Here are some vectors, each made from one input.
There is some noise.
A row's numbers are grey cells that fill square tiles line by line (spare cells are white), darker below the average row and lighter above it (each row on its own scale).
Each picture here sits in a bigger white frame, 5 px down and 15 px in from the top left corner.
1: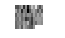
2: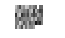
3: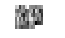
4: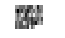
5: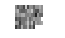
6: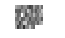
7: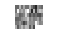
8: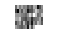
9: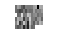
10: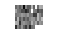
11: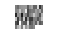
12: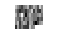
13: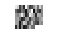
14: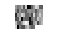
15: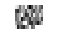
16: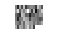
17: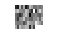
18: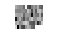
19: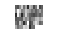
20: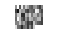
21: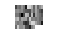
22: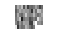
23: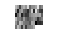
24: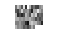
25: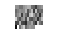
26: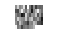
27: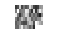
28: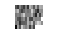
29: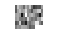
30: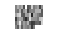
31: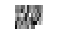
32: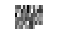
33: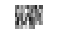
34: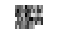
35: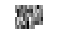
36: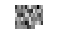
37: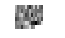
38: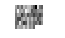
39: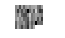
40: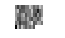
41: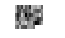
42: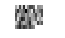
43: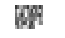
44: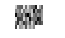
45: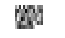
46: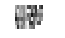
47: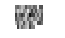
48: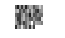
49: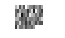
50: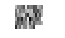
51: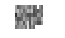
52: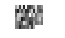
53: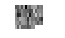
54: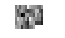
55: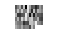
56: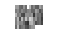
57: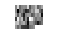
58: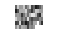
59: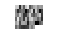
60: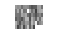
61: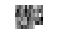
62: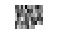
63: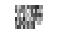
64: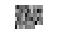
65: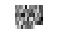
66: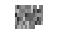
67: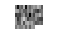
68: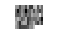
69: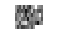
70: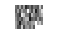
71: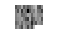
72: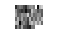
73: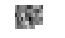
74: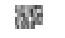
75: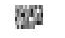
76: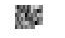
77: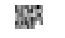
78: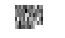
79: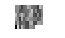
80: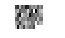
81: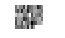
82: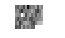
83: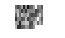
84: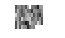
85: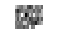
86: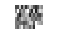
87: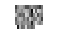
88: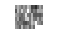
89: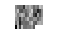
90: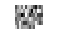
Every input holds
a point on a 7-point line, together with either a fixed value, or three true/false values.
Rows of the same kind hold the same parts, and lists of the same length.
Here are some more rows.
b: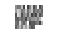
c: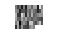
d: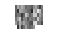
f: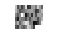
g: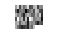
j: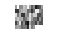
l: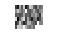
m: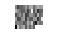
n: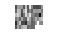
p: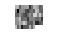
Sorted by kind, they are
b, c, f, g, l, m, n
d, j, p

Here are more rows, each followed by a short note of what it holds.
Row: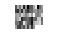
a point on a 7-point line
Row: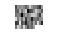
a point on a 7-point line
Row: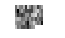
a point on a 7-point line
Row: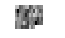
a point on a 7-point line
